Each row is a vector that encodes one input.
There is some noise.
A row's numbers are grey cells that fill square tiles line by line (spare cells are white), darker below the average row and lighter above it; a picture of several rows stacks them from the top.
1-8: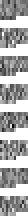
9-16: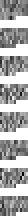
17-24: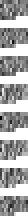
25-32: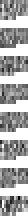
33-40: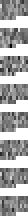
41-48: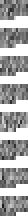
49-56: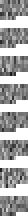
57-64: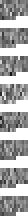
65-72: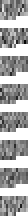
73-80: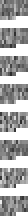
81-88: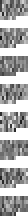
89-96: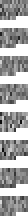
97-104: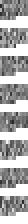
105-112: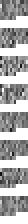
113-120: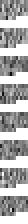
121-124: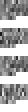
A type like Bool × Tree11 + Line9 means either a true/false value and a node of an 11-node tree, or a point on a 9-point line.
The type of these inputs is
Bool × Bool × Bool × Bool + Label12 × Line7.
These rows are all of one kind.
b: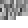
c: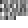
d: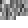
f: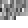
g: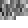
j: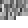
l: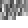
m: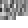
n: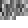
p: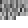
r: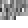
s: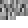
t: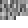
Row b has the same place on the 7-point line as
c, s and t.
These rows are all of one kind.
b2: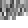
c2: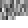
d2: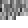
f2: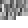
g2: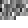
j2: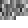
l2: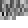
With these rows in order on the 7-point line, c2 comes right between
b2 and d2.
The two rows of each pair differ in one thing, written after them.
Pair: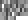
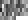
the label
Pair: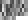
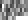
the label
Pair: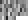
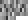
the label
